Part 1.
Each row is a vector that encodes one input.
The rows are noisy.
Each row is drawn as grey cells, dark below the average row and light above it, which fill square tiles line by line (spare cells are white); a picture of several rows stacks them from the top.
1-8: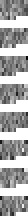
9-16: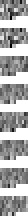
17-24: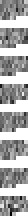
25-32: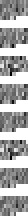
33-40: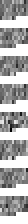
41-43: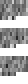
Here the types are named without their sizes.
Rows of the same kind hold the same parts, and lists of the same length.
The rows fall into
3 kinds.
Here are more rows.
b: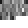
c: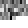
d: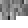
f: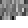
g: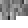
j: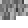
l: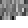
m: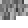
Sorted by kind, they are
b, f, l
c
d, g, j, m

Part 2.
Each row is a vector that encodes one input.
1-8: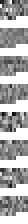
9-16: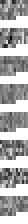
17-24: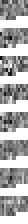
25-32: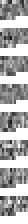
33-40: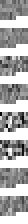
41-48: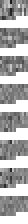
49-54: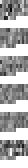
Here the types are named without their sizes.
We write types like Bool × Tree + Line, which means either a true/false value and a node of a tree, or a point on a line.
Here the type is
List(Circle).
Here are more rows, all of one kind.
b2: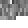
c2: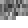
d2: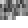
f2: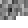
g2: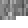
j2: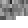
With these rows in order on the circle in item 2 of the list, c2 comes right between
d2 and f2.
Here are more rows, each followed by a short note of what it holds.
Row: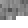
a list of two items
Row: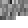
a list of one item
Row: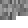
a list of one item
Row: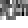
the empty list
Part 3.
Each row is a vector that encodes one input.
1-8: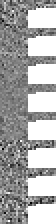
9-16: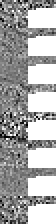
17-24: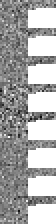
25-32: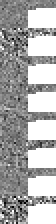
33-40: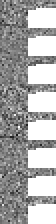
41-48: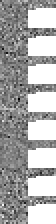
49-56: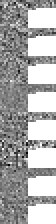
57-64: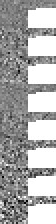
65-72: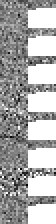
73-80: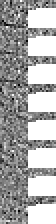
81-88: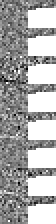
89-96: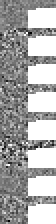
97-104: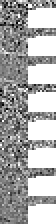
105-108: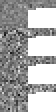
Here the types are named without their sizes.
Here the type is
Line × Tree.
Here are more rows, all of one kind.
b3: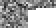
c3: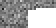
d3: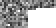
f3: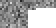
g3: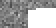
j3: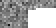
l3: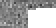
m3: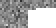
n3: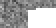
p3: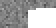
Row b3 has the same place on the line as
c3, f3 and m3.
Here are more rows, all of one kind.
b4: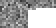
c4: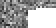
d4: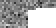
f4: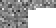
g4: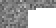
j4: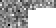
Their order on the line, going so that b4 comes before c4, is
b4, g4, c4, j4, d4, f4.
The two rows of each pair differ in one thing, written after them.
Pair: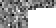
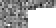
the place on the line
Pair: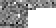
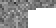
the place on the line
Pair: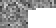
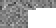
the place on the line
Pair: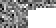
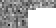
the node of the tree
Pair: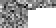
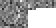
the place on the line
